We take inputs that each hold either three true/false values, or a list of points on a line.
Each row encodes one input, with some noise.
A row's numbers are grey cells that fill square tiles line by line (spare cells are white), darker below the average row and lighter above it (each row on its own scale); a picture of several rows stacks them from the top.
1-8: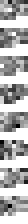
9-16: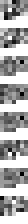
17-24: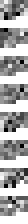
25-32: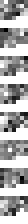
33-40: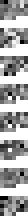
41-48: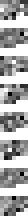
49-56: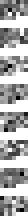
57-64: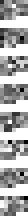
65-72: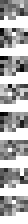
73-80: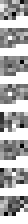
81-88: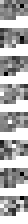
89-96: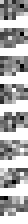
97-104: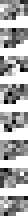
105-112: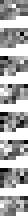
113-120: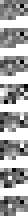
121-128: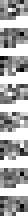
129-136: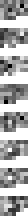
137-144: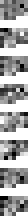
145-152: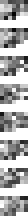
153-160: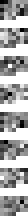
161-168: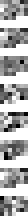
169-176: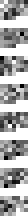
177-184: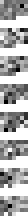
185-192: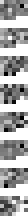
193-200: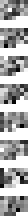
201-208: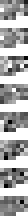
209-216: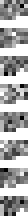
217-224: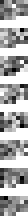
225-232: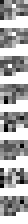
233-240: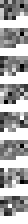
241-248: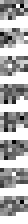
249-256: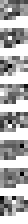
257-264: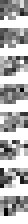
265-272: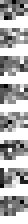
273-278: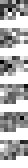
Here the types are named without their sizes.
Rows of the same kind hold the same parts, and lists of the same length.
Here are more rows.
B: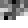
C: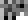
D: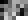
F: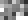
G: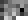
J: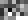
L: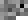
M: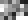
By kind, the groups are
B
C, F, L, M
D, G
J

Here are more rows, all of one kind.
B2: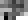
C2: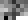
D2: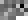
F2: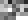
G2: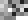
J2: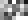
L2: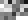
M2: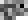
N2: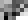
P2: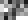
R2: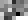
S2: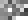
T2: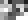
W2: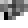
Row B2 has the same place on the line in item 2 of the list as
G2, L2, P2 and T2.
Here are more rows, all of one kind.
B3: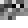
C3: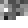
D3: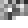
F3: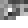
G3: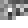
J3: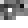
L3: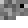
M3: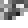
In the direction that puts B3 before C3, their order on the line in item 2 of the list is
M3, B3, D3, J3, G3, F3, L3, C3.
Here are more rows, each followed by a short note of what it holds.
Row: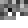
the empty list
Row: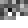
the empty list
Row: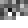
the empty list
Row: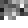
three true/false values
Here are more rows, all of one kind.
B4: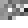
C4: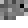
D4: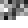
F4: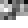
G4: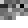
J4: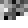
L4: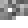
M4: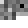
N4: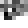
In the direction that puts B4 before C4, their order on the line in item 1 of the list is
B4, L4, F4, D4, J4, N4, C4, G4, M4.
